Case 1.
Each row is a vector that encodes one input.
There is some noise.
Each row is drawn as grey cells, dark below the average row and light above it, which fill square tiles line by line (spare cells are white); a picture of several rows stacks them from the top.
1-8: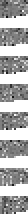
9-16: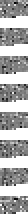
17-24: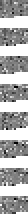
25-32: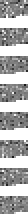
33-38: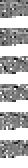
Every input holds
a point on a 5-point line and a true/false value.
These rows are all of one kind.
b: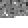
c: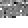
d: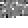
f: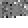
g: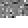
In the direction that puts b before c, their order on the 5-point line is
f, d, b, g, c.
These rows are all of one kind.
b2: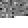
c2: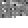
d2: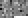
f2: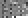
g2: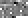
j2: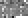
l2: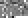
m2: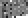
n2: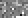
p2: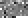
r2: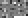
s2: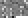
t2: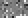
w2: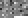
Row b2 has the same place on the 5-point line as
d2, r2 and w2.
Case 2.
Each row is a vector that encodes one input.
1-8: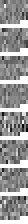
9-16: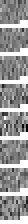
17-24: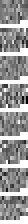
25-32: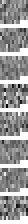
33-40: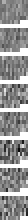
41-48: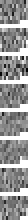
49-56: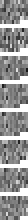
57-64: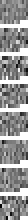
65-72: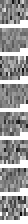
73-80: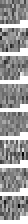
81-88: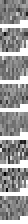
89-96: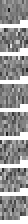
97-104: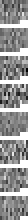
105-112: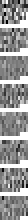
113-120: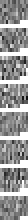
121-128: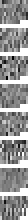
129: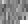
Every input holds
either a point on a 7-point line and a point on a 10-point line, or a point on an 11-point line.
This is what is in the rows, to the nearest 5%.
About 60% of them hold a point on a 7-point line and a point on a 10-point line. The rest hold a point on an 11-point line.
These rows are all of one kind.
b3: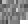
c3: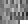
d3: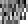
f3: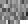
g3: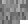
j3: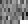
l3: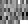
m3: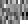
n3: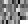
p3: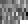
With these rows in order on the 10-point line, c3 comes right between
g3 and l3.
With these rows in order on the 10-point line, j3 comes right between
d3 and p3.
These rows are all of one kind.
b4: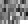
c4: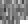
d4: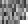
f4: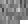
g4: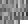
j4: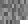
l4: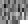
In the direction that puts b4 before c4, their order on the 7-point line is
l4, b4, j4, d4, c4, g4, f4.
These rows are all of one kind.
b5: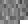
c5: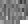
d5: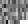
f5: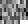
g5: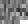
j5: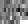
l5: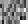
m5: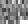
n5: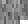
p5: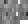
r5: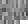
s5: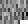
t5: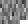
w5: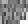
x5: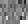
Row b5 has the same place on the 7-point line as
c5, f5, n5 and x5.
